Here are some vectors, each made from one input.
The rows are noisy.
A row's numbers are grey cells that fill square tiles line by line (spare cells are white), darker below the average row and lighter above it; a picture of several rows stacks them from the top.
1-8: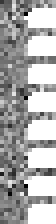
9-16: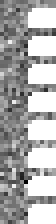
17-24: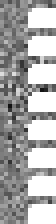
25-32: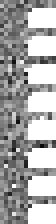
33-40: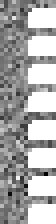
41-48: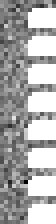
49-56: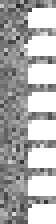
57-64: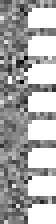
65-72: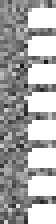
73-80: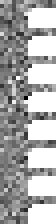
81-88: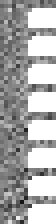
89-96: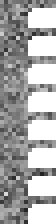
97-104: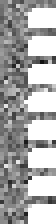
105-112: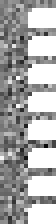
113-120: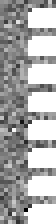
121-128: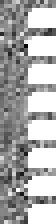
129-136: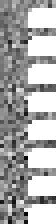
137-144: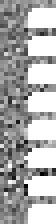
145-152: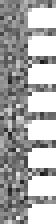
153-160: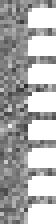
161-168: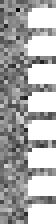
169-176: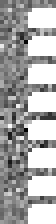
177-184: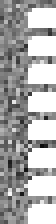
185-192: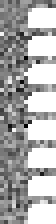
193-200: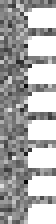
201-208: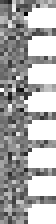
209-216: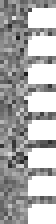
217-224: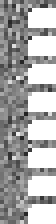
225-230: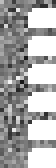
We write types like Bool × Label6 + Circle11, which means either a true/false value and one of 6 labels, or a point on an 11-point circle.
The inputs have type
(Circle8 + Unit) × Tree9 + Circle10 + Line10.
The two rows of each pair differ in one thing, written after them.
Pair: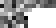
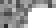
the node of the tree
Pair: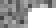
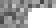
the place on the 8-point circle
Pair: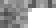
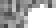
the place on the 8-point circle
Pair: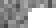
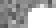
the node of the tree
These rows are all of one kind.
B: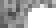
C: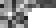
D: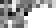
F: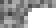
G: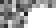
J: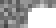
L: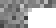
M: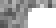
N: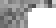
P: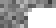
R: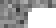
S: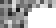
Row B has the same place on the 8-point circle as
L, M and N.
